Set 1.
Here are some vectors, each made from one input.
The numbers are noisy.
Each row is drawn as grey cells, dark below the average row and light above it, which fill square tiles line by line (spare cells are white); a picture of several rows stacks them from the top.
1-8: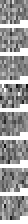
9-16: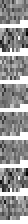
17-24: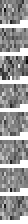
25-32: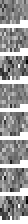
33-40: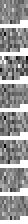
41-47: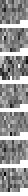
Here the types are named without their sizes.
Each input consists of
a true/false value, together with either a fixed value, or a node of a tree.
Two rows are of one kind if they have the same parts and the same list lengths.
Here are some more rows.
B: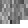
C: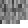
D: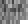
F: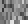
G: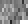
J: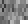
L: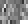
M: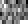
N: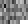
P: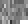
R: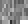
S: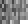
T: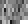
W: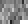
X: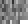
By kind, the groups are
B, C, D, F, G, J, L, N, P, R, S, T, W, X
M

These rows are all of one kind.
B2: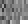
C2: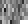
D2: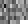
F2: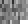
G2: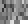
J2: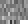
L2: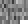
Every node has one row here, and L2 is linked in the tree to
B2 and D2.
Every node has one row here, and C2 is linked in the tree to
F2.
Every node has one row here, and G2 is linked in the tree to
J2.
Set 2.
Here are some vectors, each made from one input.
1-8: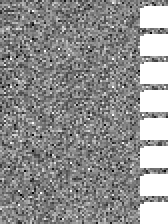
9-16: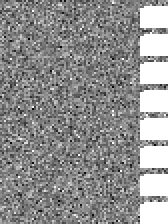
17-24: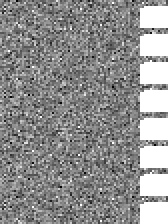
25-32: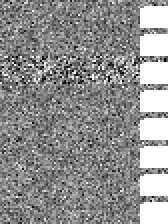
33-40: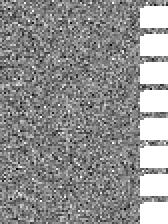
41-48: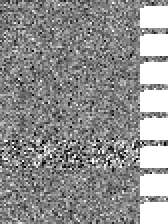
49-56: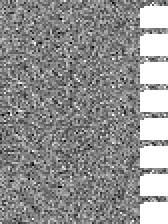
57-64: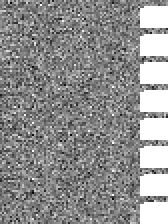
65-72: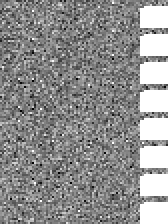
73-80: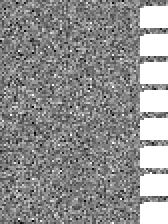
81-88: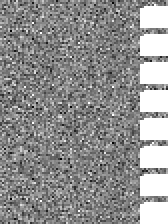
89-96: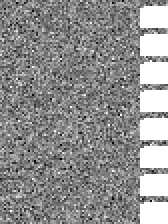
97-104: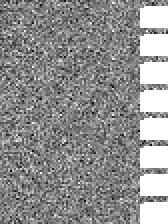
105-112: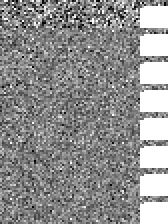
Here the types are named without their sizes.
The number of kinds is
3.
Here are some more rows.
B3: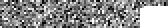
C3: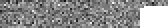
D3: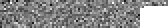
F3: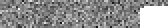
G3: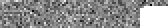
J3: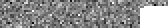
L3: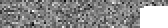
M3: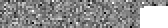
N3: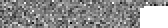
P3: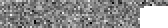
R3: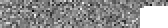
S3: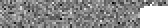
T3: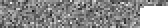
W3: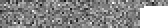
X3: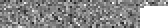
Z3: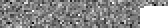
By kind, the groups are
B3
C3, D3, J3, L3, M3, N3, W3, X3, Z3
F3, G3, P3, R3, S3, T3

